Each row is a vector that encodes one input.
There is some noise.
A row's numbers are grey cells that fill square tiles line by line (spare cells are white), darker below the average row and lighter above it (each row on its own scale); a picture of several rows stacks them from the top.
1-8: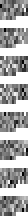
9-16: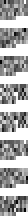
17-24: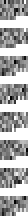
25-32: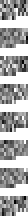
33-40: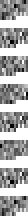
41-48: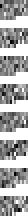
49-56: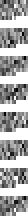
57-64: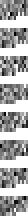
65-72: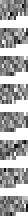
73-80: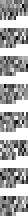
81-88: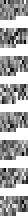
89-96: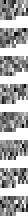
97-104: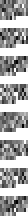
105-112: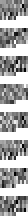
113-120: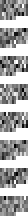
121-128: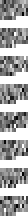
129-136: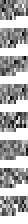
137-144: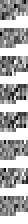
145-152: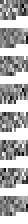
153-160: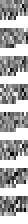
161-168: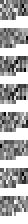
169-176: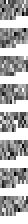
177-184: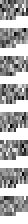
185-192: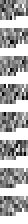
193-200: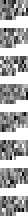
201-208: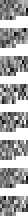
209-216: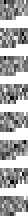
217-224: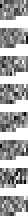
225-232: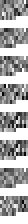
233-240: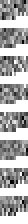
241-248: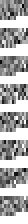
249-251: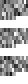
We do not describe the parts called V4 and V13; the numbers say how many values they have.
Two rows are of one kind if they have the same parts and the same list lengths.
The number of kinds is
3.
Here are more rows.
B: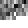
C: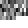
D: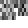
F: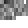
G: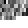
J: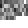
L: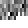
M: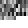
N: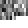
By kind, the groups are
B, D, M
C, F, G, J, N
L

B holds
a point on an 11-point line.
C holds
a true/false value and a value of V13.
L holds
a value of V4.
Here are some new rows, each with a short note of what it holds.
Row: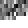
a point on an 11-point line
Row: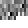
a value of V4
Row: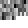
a point on an 11-point line
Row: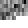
a point on an 11-point line
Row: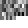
a true/false value and a value of V13
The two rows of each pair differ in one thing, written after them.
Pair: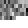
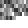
the true/false value
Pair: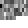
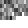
the value of V13
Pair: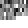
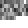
the value of V13
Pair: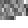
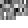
the value of V13
